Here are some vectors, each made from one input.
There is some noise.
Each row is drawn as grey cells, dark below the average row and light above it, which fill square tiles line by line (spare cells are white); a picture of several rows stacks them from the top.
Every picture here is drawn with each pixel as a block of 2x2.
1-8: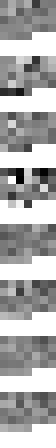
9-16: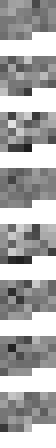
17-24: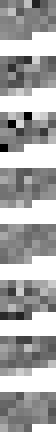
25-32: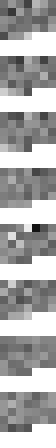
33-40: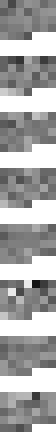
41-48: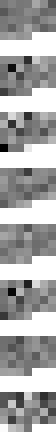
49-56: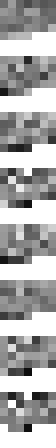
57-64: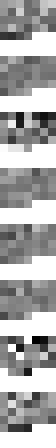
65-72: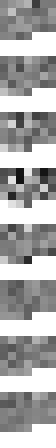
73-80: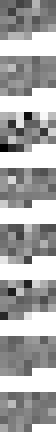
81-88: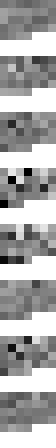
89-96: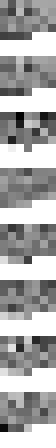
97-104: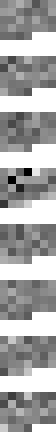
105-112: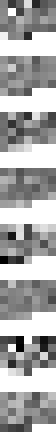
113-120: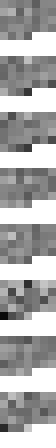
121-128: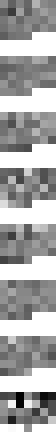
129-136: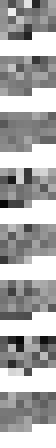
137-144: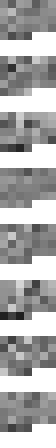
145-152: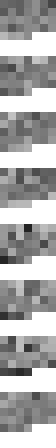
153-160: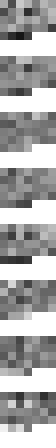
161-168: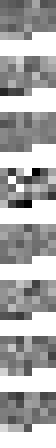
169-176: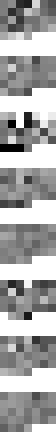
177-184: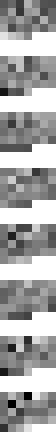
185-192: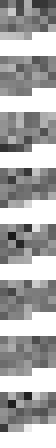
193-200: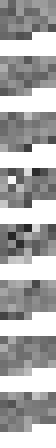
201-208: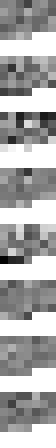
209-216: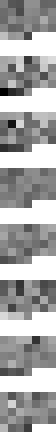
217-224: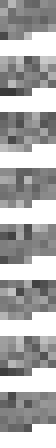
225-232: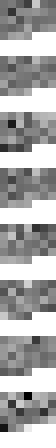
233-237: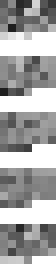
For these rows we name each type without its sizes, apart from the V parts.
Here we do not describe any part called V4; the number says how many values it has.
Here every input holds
a value of V4, together with a list of points on a line.
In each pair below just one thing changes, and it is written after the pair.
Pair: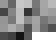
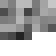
the place on the line in item 1 of the list
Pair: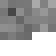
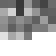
the value of V4
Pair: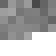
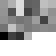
the place on the line in item 1 of the list
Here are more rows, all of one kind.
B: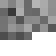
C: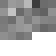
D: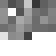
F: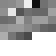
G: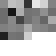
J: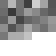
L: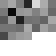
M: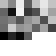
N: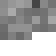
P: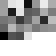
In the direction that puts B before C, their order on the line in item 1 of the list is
N, P, D, M, B, C, G, J, F, L.
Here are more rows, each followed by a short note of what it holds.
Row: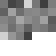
a value of V4, together with a list of two items
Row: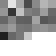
a value of V4, together with the empty list
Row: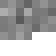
a value of V4, together with a list of one item
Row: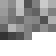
a value of V4, together with a list of one item
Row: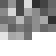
a value of V4, together with the empty list
